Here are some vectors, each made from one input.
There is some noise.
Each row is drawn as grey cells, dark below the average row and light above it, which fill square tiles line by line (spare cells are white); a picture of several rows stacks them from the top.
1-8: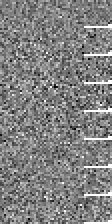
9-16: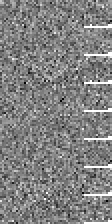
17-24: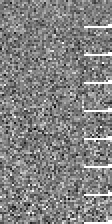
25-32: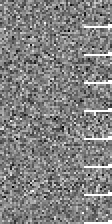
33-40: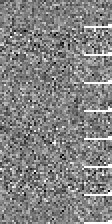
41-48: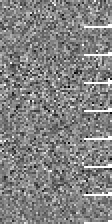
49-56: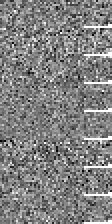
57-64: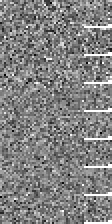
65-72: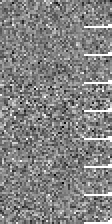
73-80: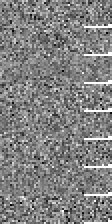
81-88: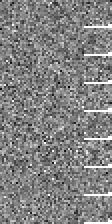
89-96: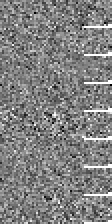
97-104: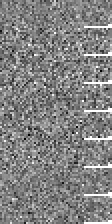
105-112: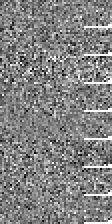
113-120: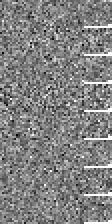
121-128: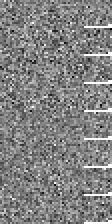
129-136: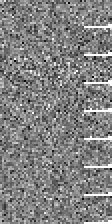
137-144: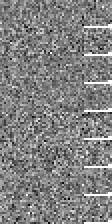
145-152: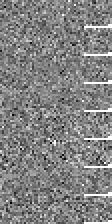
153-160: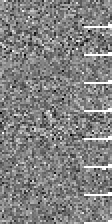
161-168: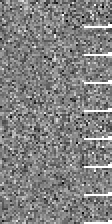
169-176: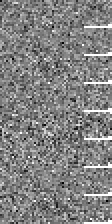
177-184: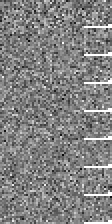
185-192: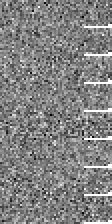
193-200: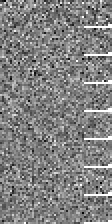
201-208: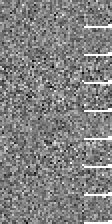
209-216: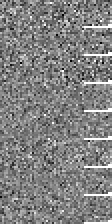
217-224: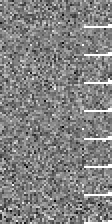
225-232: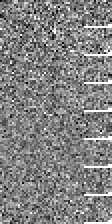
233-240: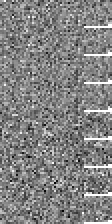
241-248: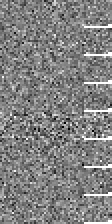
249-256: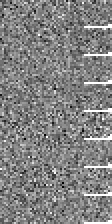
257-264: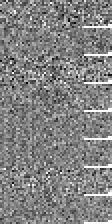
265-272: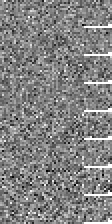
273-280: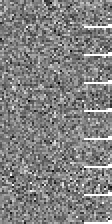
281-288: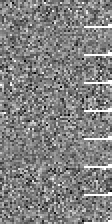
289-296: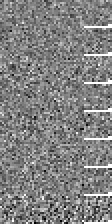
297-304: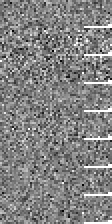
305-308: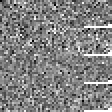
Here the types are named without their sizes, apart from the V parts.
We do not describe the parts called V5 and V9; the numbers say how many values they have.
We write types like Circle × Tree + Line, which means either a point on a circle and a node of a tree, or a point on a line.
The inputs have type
Bool × (Line + V9) + Label × Label + V5.
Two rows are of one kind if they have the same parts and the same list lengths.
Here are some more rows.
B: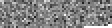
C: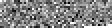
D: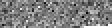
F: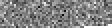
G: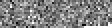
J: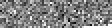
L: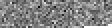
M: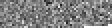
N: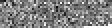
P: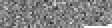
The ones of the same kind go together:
B
C, G
D, M, P
F, J, L, N

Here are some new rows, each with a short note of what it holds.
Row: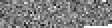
two labels
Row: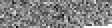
a point on a line and a true/false value
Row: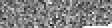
two labels
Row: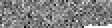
two labels
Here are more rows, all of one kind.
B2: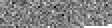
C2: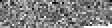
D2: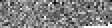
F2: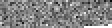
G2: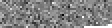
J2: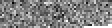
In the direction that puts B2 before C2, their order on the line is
B2, J2, C2, D2, F2, G2.
